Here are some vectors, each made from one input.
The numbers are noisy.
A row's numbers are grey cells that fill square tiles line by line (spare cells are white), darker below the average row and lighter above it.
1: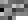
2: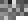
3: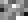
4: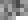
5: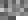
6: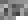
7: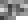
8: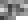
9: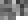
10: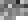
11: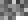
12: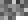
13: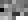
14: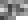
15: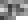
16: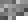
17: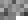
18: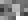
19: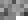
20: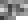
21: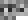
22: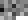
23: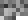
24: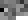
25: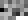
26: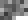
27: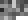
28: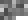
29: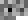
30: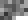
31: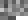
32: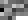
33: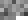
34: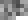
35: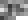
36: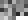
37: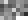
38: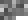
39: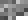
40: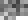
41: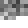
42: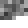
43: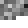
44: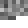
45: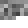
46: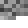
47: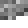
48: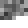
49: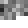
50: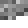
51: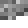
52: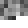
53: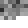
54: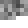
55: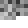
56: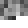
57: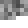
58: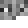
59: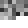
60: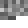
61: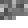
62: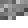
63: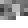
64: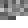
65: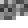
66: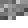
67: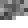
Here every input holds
one of 8 labels, together with either a fixed value, or a node of an 8-node tree.
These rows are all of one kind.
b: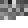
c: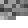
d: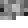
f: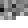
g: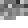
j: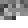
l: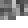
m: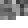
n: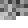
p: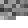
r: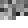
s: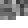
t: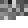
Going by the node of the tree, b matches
n, r and t.
